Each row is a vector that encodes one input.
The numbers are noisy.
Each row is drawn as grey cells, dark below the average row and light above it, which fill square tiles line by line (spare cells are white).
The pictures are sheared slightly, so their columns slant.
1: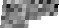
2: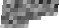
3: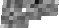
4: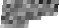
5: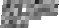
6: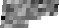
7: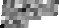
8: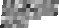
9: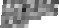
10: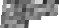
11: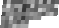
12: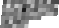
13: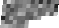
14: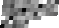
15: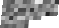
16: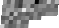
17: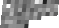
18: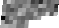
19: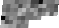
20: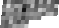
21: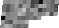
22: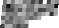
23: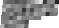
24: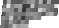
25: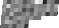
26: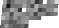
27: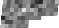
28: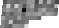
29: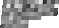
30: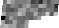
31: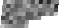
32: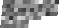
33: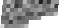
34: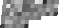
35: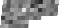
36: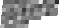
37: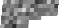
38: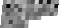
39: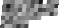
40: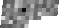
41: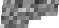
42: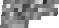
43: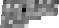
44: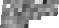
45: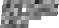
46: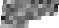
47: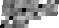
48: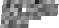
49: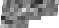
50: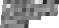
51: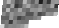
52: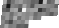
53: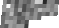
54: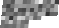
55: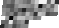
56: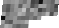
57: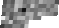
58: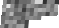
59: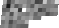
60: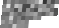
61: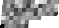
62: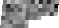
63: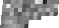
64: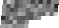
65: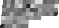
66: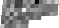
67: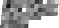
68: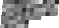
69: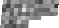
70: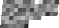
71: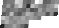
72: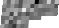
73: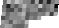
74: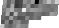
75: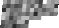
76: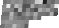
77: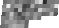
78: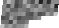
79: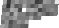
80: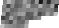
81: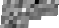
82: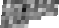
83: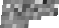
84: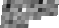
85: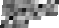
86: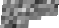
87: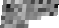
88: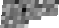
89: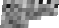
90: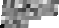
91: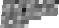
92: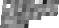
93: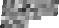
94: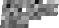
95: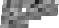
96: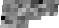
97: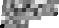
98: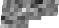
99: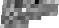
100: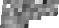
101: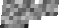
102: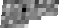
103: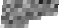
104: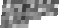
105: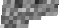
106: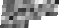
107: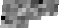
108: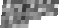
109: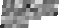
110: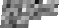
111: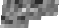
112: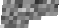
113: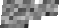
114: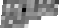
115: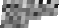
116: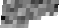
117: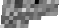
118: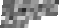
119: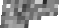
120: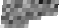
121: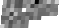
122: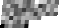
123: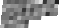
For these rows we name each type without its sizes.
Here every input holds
a point on a line, together with either a point on a circle, or a point on a line.
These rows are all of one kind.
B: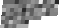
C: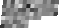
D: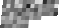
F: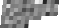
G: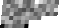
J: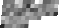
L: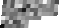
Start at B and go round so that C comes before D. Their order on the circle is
B, L, C, D, J, G, F.
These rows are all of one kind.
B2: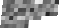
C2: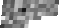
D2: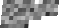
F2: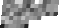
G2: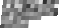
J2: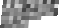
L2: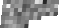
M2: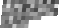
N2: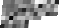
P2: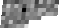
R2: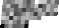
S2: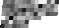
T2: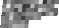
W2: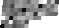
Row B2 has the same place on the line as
C2, D2 and F2.
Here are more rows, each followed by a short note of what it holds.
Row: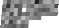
a point on each of two lines
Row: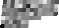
a point on a circle and a point on a line
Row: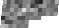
a point on each of two lines
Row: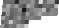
a point on a circle and a point on a line
